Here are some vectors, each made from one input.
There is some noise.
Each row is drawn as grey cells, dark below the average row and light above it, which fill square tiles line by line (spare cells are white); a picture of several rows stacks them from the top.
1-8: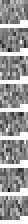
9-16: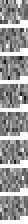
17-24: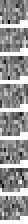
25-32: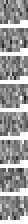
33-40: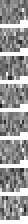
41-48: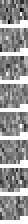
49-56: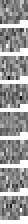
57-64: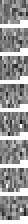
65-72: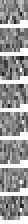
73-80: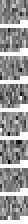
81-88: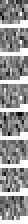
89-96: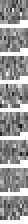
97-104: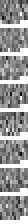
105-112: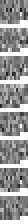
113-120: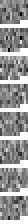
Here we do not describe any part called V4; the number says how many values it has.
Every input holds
a point on a 9-point circle, together with either three true/false values, or a value of V4.
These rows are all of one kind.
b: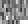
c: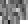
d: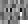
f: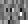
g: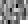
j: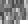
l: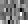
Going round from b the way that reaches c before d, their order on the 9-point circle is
b, c, j, d, l, f, g.
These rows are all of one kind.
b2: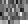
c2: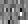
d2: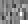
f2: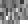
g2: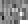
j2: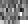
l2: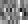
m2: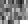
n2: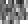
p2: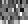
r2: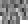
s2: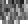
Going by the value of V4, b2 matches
c2, j2, l2 and p2.
